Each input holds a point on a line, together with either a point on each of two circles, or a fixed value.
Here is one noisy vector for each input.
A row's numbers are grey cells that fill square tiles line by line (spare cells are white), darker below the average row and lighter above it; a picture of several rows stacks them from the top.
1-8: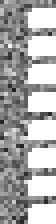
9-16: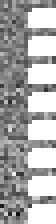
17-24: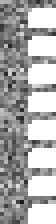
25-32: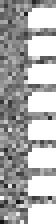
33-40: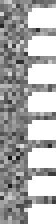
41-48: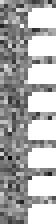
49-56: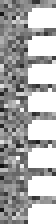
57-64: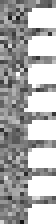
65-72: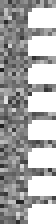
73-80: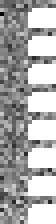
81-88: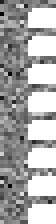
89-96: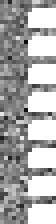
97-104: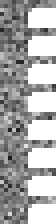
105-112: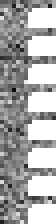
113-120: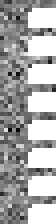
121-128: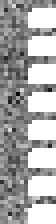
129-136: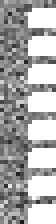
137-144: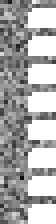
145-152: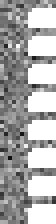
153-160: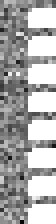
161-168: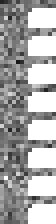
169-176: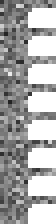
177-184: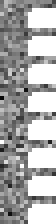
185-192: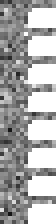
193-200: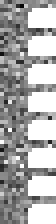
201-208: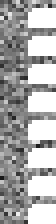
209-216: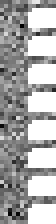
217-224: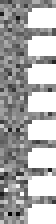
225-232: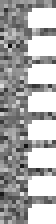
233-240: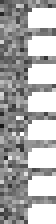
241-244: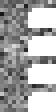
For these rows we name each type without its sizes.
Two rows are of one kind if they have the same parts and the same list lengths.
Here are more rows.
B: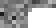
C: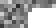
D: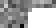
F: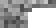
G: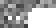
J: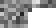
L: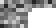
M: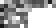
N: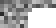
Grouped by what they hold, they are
B, C, D, F, G, J, N
L, M

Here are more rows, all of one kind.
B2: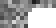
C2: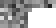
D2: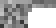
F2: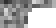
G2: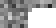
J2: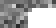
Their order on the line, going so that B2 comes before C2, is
B2, D2, J2, G2, C2, F2.
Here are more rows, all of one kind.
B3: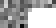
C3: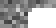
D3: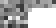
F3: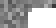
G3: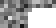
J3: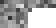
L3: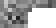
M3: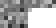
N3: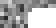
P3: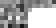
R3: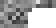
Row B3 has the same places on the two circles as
D3, G3, M3 and P3.
